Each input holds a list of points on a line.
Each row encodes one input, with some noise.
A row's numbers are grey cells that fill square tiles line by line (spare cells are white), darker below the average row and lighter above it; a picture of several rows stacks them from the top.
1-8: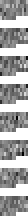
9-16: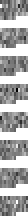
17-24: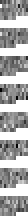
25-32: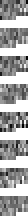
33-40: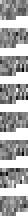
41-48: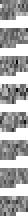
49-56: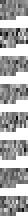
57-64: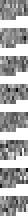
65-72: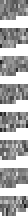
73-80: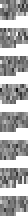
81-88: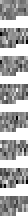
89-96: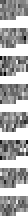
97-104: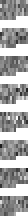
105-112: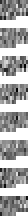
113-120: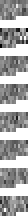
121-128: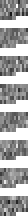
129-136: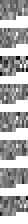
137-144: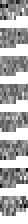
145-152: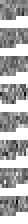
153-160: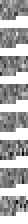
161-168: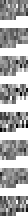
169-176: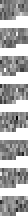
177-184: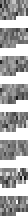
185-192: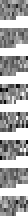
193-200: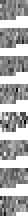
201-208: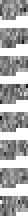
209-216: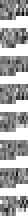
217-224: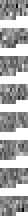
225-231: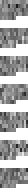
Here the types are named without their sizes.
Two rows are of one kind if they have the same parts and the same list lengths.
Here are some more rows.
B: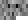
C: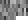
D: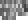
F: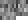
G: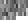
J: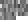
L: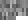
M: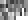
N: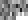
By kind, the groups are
B, C, J, L, N
D
F, G
M

